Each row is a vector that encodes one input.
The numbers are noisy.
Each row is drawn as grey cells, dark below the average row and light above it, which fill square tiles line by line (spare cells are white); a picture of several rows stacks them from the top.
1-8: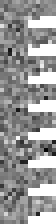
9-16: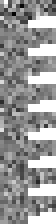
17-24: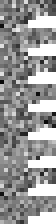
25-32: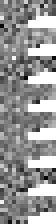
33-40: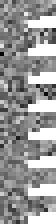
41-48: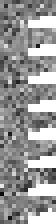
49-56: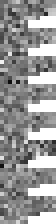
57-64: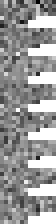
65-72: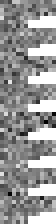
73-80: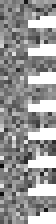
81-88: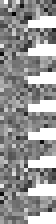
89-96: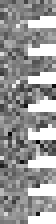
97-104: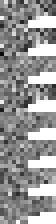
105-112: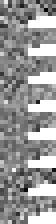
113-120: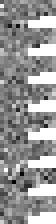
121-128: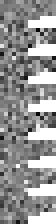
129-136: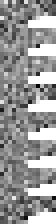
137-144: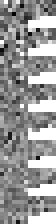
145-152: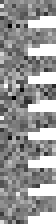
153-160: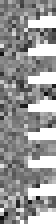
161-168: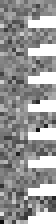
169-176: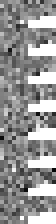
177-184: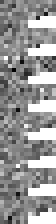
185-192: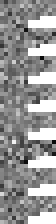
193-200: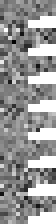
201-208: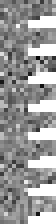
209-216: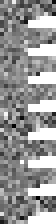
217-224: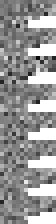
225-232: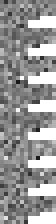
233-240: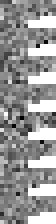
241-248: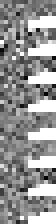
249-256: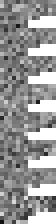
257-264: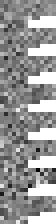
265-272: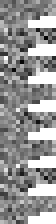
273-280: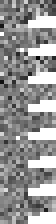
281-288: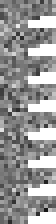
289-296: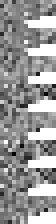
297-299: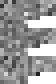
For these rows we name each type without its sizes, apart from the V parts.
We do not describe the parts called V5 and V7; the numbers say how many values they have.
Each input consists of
either a fixed value, or a label and a value of V5, or a node of a tree, or three true/false values and a value of V7.
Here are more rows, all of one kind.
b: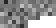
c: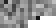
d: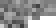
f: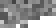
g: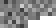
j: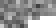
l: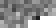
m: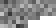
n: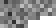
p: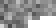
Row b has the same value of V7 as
g, m and n.
